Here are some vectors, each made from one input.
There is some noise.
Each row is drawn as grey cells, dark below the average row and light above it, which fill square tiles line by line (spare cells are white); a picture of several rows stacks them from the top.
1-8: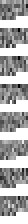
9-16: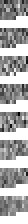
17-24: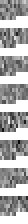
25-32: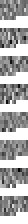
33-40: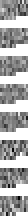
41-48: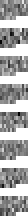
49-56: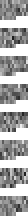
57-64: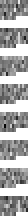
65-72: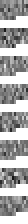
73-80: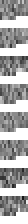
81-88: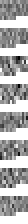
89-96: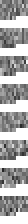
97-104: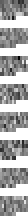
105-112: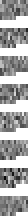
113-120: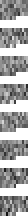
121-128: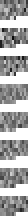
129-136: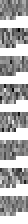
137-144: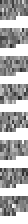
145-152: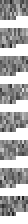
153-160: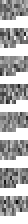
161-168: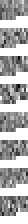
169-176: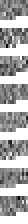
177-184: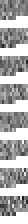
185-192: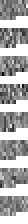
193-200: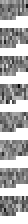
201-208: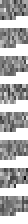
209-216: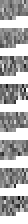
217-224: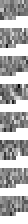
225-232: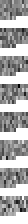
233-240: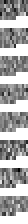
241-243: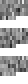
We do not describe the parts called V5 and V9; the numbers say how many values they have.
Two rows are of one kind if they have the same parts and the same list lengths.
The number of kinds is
2.
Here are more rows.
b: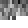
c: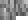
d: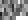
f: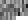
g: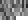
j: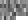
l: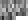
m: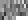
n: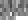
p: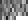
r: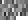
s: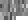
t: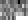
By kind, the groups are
b, g, p, r, t
c, d, f, j, l, m, n, s

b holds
a point on a 10-point line and a value of V9.
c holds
three true/false values, a value of V5 and a value of V9.
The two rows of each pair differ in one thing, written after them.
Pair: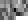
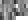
the value of V9
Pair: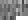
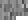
the value of V9
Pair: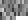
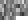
one of the three true/false values
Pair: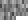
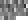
one of the three true/false values
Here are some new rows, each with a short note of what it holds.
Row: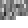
three true/false values, a value of V5 and a value of V9
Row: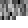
a point on a 10-point line and a value of V9
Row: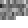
three true/false values, a value of V5 and a value of V9
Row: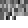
a point on a 10-point line and a value of V9
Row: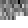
a point on a 10-point line and a value of V9
